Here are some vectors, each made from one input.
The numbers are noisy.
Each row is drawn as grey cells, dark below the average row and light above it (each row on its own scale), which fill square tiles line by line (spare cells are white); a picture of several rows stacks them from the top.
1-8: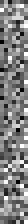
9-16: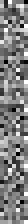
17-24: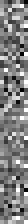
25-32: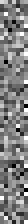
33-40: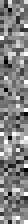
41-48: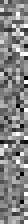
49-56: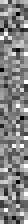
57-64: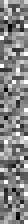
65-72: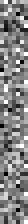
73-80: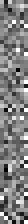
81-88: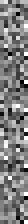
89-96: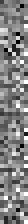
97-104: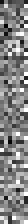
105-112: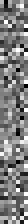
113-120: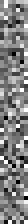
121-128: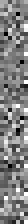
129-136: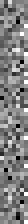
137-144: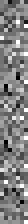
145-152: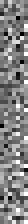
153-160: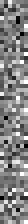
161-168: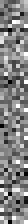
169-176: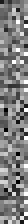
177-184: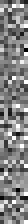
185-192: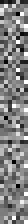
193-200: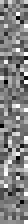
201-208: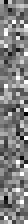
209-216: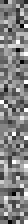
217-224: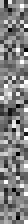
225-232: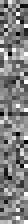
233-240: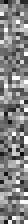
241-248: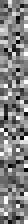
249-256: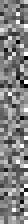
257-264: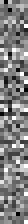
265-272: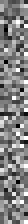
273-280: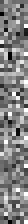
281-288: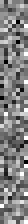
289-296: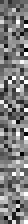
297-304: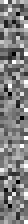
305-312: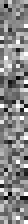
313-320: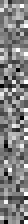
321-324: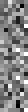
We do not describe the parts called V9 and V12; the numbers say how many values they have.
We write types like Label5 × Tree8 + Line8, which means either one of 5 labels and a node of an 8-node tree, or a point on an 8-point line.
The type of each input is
(Bool × Bool × Bool × Bool + Line8) × V9 + V12.
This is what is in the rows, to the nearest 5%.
About 80% of them hold a value of V9, together with either a point on an 8-point line, or four true/false values. The rest hold a value of V12.
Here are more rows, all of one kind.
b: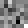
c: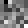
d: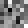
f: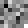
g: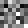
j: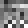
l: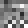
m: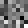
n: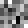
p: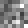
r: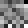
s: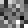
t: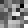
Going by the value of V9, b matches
f, j, l and r.
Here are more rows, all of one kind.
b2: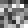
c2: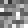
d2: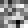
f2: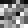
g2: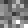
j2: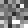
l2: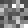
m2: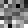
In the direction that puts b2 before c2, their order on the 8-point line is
m2, j2, g2, f2, l2, b2, d2, c2.
